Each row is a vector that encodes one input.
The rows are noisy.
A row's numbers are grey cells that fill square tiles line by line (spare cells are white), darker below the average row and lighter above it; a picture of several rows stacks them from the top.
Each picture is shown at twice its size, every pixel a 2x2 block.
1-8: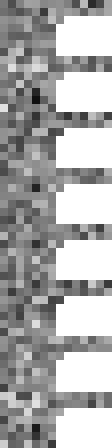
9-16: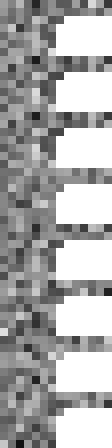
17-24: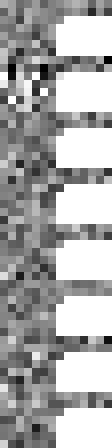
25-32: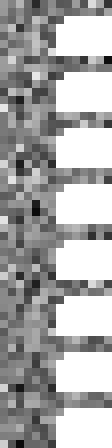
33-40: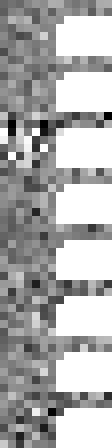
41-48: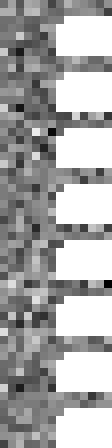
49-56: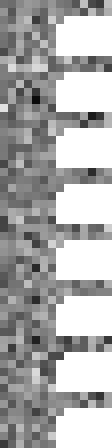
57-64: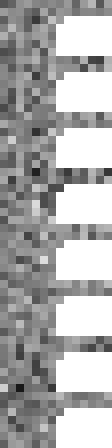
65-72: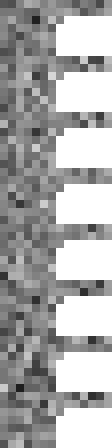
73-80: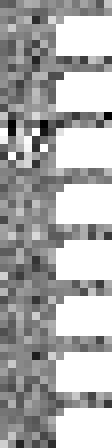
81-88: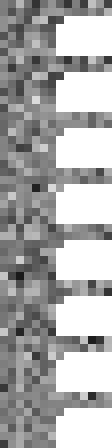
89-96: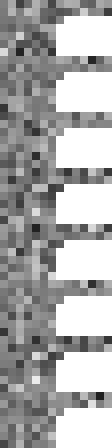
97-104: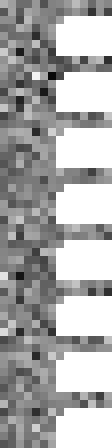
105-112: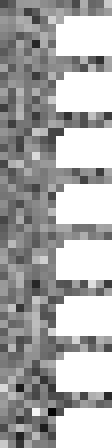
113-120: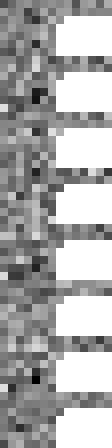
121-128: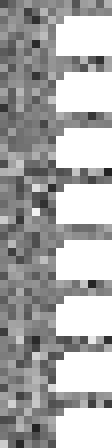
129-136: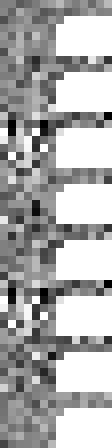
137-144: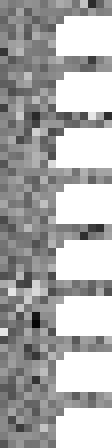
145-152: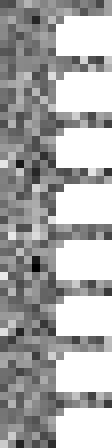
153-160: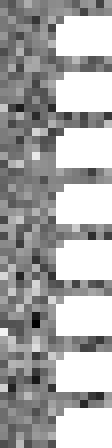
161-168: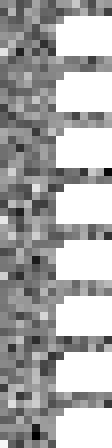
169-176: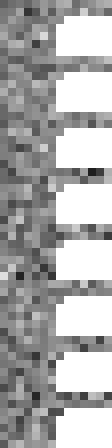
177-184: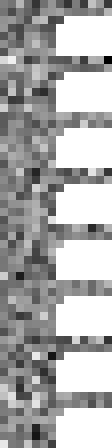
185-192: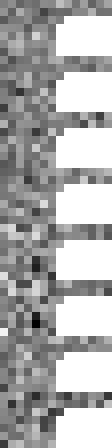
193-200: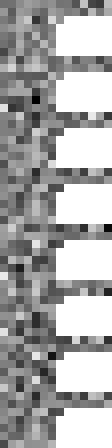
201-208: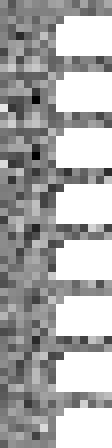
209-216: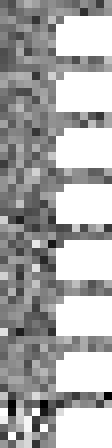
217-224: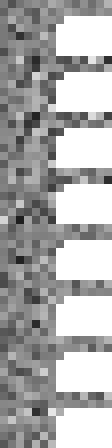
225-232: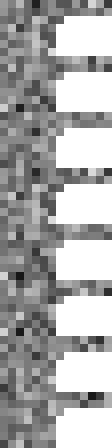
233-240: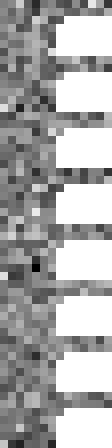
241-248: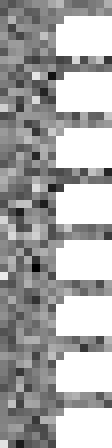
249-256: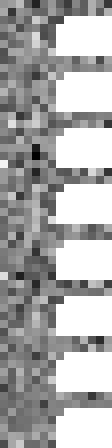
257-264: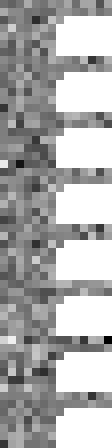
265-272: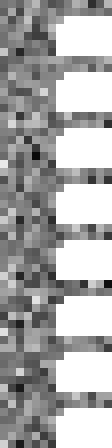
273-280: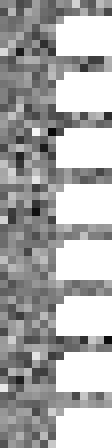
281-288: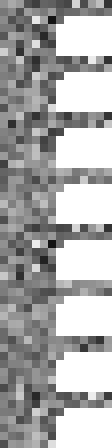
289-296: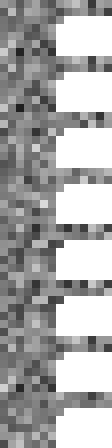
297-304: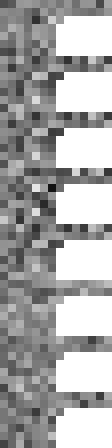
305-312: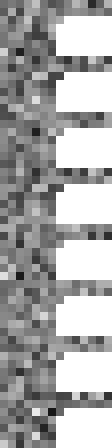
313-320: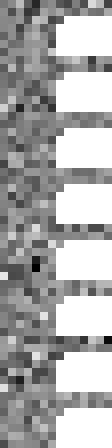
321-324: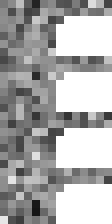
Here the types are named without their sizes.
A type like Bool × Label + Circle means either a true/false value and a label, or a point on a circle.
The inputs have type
List(Circle + Line).
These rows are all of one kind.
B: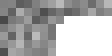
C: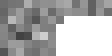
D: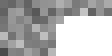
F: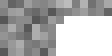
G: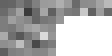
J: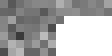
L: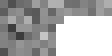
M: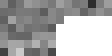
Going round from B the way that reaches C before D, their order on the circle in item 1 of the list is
B, M, J, L, C, G, D, F.
